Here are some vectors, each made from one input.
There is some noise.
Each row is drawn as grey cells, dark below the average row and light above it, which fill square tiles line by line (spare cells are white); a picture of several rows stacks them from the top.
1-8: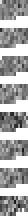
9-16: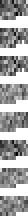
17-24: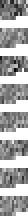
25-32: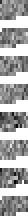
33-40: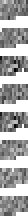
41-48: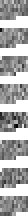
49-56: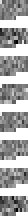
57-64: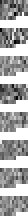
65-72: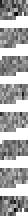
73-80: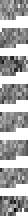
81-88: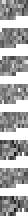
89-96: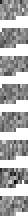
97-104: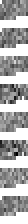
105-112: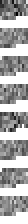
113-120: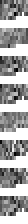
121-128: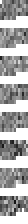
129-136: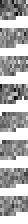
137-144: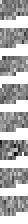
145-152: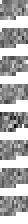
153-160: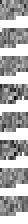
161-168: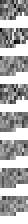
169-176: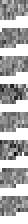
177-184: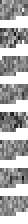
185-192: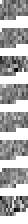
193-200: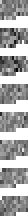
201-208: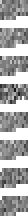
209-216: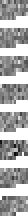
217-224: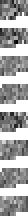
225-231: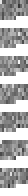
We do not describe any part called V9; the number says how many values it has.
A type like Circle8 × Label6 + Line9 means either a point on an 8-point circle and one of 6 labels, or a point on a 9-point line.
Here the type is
Line7 + List2(Label5 × V9).
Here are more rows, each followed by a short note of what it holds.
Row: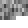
a list of two items
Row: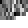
the empty list
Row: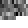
a point on a 7-point line
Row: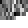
the empty list
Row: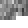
a list of two items
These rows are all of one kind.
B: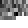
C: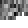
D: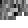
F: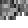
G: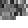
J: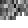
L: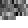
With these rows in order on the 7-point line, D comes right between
B and C.
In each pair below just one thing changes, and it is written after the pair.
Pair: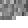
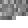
the value of V9 in item 1 of the list
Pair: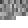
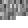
the label in item 1 of the list
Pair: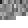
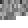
the value of V9 in item 2 of the list
